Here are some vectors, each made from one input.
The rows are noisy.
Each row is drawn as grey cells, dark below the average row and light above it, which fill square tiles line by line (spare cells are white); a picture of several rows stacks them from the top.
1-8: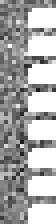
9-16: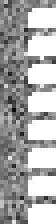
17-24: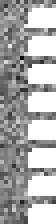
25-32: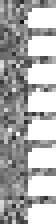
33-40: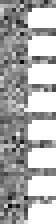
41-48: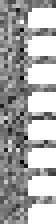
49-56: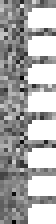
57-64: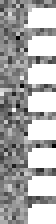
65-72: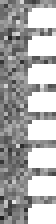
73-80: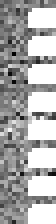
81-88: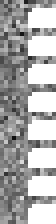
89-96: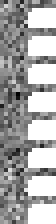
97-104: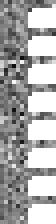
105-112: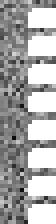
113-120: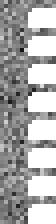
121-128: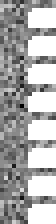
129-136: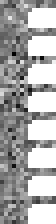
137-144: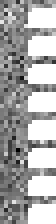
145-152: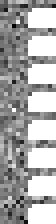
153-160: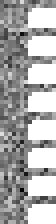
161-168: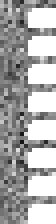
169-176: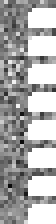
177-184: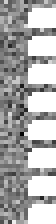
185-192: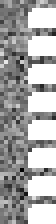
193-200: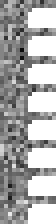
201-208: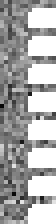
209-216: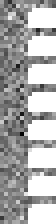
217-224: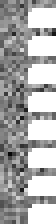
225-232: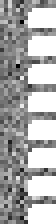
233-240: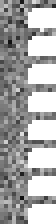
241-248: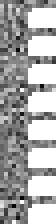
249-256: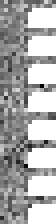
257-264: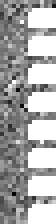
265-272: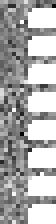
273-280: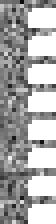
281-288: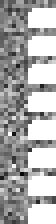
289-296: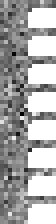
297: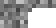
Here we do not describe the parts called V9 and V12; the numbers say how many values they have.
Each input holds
either one of 7 labels, a point on a 10-point line, a value of V9 and a value of V12, or a point on a 7-point line.
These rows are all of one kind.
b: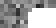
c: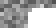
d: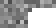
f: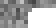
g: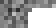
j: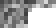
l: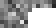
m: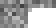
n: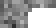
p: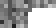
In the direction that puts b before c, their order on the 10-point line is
d, f, g, l, b, p, m, j, n, c.
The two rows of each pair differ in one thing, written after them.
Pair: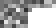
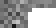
the value of V12
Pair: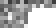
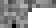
the place on the 10-point line
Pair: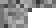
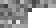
the value of V9
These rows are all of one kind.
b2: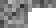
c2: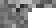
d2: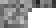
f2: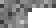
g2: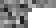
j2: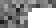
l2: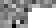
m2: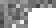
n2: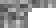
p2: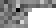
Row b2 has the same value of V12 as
c2, g2, m2 and n2.
